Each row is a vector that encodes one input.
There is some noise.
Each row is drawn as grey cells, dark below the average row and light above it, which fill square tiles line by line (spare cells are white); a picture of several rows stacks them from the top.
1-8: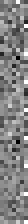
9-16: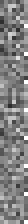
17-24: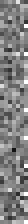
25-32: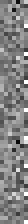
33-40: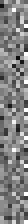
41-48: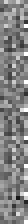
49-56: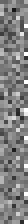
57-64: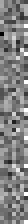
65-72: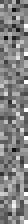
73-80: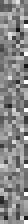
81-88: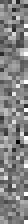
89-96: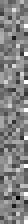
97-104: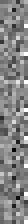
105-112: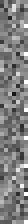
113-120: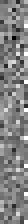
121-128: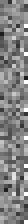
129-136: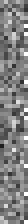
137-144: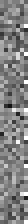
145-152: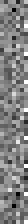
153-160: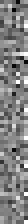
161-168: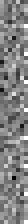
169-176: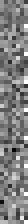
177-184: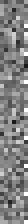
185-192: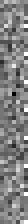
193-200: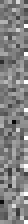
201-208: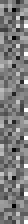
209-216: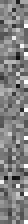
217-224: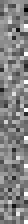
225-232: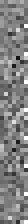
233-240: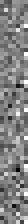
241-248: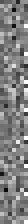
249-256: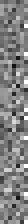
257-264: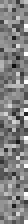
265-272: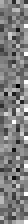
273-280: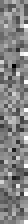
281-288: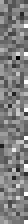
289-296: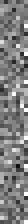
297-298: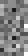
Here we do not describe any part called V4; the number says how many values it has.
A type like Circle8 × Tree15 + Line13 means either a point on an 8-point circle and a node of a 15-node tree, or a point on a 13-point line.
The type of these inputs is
Bool × Bool × Bool × Bool × Circle6 × List2(Line9) × V4.
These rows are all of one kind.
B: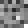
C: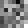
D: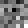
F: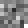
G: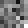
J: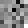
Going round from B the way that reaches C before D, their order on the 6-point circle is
B, F, J, C, D, G.
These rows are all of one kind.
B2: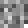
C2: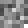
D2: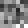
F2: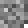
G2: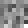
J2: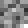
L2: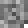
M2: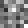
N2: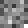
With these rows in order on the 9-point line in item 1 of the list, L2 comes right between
C2 and F2.
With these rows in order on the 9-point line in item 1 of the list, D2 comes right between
B2 and G2.
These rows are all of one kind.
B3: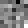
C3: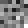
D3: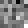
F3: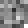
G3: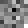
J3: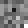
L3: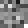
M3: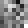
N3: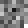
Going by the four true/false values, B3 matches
D3 and M3.
